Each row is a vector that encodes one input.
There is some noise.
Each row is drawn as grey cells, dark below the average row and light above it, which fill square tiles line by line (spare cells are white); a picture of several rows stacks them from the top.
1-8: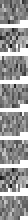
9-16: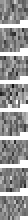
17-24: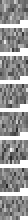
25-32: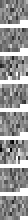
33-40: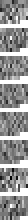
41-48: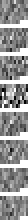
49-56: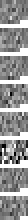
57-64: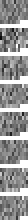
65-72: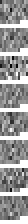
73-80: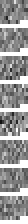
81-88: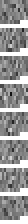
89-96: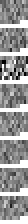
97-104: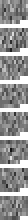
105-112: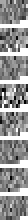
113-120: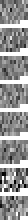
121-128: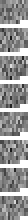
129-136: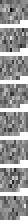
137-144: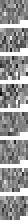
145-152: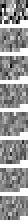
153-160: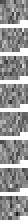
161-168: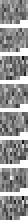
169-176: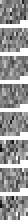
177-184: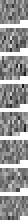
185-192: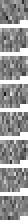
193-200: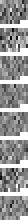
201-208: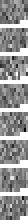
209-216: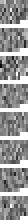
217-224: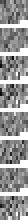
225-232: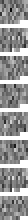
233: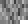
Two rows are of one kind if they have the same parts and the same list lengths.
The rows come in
4 kinds.
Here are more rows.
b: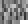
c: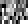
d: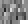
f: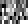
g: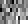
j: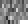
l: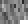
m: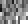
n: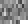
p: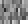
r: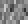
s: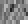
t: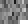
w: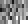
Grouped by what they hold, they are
b, d, p
c, f
g, m, w
j, l, n, r, s, t

